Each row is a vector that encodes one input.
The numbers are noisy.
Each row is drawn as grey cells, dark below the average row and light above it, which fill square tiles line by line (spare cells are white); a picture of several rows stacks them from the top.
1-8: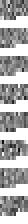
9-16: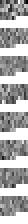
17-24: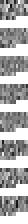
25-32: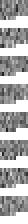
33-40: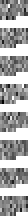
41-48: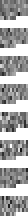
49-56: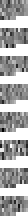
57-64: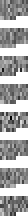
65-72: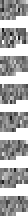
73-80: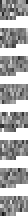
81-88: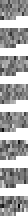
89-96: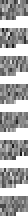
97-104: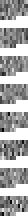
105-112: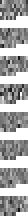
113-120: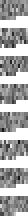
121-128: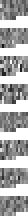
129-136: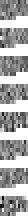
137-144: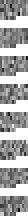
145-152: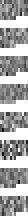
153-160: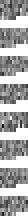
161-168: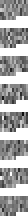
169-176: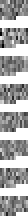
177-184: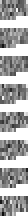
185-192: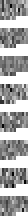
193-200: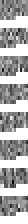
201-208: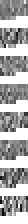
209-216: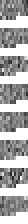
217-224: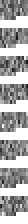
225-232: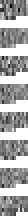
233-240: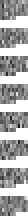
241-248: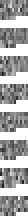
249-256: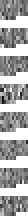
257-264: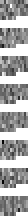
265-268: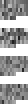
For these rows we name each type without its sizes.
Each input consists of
either four true/false values, or a list of points on a line.
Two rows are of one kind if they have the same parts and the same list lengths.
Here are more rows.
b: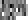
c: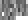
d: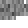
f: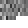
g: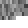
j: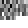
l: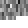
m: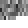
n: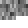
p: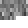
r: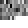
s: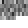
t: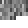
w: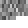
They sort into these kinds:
b, c, g, l, n, p, w
d, j, s
f, t
m, r

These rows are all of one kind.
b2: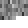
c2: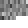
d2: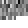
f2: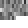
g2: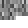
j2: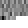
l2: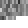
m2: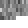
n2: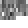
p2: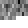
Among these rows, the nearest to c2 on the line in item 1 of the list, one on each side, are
b2 and j2.
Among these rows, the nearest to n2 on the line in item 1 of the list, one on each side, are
d2 and g2.
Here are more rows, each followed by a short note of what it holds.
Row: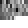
the empty list
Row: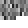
four true/false values
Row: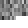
a list of two items
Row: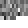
four true/false values
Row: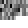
the empty list
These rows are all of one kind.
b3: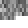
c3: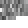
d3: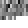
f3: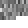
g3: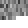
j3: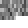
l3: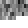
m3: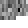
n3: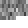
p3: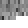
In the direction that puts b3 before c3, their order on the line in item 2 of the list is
b3, n3, c3, m3, f3, g3, p3, d3, j3, l3.
